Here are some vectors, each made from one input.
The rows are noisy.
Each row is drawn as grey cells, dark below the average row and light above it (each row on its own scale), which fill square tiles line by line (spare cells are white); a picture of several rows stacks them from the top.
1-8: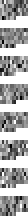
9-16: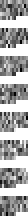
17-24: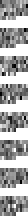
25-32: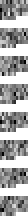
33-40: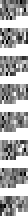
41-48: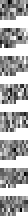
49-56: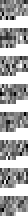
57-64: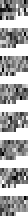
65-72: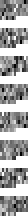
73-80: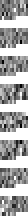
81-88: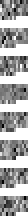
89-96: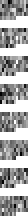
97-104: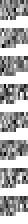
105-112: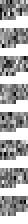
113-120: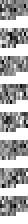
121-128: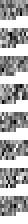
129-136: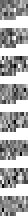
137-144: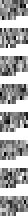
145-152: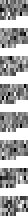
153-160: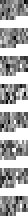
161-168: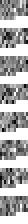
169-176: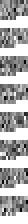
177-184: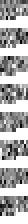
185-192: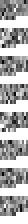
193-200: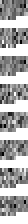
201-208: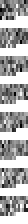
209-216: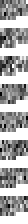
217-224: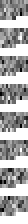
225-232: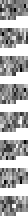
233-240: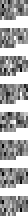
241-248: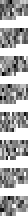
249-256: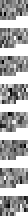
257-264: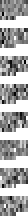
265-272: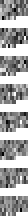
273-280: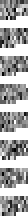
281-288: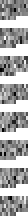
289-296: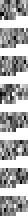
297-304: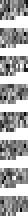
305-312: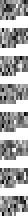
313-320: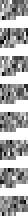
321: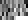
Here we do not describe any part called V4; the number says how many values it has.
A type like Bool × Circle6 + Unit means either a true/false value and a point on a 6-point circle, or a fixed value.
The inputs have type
(Circle16 + V4) × Circle19.
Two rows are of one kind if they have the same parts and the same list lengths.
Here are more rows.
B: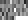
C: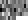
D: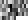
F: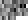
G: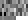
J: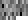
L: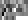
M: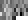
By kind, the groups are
B, G, J
C, D, F, L, M

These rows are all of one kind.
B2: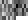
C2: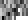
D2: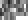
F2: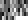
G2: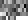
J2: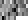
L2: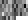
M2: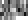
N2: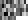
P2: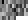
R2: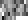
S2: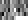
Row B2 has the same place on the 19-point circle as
G2 and P2.
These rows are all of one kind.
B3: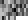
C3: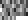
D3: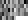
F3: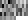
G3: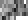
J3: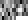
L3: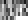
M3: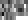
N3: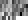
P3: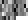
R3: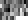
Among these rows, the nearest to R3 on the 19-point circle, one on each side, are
D3 and L3.
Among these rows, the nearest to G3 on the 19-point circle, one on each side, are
B3 and J3.
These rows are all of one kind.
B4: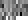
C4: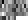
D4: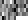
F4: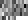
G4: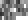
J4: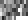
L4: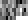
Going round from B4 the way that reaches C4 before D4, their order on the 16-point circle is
B4, J4, F4, C4, L4, G4, D4.
